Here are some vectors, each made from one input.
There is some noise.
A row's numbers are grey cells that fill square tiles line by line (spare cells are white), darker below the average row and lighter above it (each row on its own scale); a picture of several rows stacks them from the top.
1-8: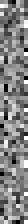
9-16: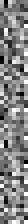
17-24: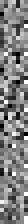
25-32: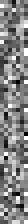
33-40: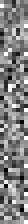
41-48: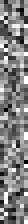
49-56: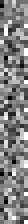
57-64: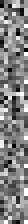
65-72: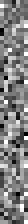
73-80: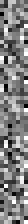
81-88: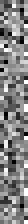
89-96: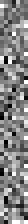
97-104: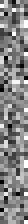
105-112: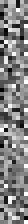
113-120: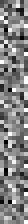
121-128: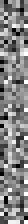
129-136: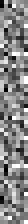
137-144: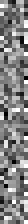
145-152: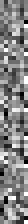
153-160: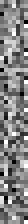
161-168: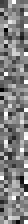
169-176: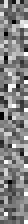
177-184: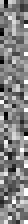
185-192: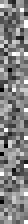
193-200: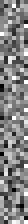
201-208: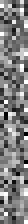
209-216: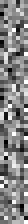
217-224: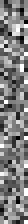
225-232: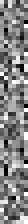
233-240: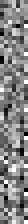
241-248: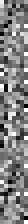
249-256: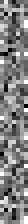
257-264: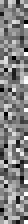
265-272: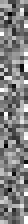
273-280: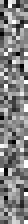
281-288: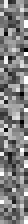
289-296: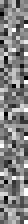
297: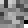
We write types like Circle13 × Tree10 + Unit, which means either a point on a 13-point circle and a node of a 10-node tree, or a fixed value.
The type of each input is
Bool × Tree16 + Line13.
